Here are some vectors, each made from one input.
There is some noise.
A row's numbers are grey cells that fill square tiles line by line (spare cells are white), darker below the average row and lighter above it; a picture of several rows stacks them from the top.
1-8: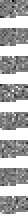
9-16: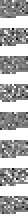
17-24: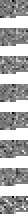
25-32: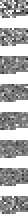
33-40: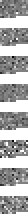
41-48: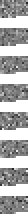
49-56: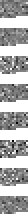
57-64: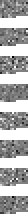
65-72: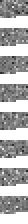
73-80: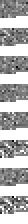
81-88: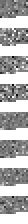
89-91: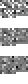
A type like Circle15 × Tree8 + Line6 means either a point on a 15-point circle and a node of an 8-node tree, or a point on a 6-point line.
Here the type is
(Bool × Circle6 + Unit) × Line5.
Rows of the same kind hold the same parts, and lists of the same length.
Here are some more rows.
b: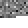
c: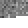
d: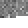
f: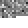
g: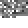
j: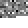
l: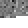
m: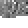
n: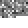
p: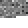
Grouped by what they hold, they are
b, g, j, m, p
c, d, f, l, n

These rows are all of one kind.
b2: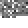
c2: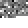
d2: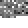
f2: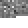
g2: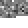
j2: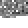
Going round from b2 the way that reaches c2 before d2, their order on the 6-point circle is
b2, f2, c2, g2, j2, d2.
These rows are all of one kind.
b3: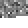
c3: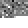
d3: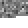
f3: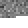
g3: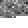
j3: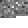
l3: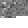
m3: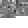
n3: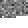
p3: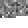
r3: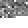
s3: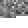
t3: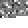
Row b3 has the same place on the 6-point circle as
c3, n3, p3 and t3.
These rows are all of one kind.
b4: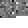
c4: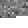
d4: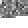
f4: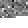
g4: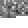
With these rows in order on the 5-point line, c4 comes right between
b4 and g4.
